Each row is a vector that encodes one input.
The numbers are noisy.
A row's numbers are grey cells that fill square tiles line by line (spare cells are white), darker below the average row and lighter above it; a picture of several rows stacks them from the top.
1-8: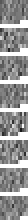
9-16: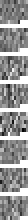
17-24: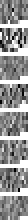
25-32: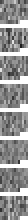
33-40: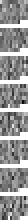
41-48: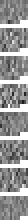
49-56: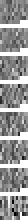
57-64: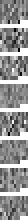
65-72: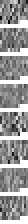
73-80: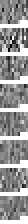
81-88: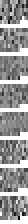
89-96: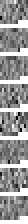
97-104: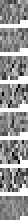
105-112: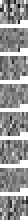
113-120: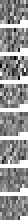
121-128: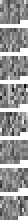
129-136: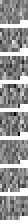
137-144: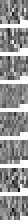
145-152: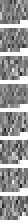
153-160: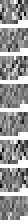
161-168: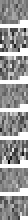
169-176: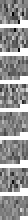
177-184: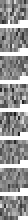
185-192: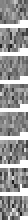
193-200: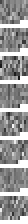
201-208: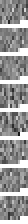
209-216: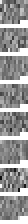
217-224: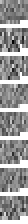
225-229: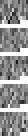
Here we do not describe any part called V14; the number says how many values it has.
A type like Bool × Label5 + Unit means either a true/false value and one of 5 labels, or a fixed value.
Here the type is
Circle15 × (Line8 + V14).
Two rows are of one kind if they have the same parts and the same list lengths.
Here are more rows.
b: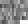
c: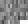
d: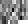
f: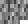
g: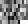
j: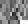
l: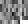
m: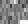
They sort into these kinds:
b, f, g, j, m
c, d, l

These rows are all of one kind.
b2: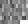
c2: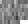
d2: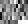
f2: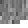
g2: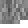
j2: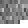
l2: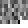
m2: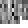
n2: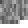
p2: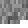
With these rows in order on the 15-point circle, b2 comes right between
g2 and p2.
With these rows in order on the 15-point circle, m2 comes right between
c2 and d2.
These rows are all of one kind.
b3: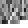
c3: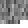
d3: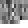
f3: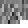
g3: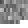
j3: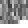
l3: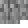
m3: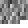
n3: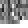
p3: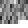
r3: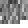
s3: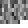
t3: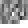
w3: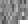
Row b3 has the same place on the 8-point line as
c3, f3 and s3.
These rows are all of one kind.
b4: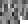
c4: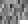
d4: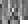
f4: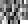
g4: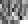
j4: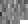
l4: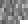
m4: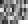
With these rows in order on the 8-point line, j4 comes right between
c4 and d4.
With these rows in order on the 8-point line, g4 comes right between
l4 and m4.
